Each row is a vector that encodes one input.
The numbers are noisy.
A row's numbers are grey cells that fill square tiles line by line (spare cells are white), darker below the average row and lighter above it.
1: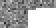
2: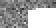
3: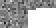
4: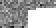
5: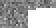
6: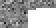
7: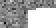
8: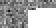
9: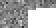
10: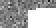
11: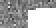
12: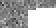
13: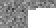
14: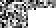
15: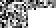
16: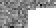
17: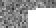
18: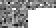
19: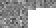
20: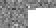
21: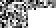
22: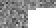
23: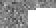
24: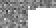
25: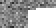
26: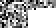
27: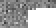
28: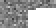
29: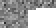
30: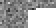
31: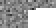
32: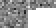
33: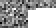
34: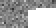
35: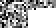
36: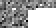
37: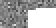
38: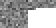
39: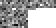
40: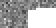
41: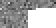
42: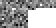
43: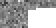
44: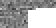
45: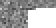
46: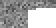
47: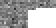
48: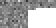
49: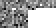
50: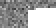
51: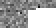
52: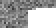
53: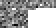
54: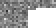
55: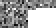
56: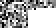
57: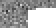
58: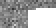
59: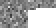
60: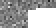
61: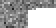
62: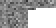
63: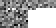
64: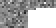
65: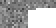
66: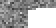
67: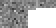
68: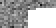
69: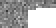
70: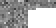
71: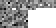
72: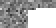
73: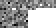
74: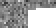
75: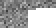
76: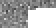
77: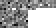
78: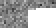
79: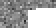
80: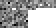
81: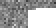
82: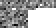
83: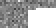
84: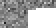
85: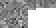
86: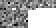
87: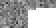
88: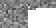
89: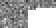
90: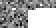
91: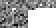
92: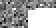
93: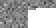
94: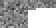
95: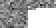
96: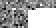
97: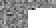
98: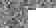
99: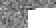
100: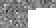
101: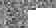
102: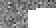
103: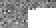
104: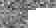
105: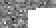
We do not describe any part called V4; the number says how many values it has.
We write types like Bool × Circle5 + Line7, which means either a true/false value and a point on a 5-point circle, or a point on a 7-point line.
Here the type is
List2(Line5 × (Line5 + V4)).
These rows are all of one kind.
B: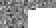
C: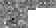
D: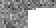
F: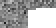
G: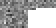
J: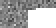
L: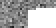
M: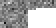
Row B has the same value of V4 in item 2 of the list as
F and J.
